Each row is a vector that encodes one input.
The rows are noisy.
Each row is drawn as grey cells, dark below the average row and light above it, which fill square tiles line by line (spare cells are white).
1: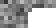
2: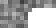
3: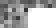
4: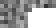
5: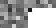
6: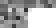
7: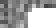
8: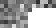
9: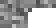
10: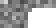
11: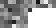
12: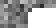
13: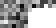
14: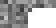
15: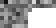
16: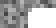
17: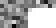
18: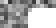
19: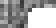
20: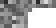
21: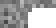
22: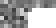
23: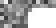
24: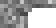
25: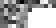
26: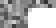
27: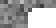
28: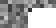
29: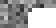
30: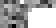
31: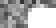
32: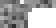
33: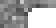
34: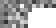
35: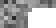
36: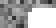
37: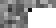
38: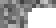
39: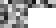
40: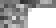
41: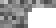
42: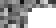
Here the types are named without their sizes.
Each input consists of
three true/false values.
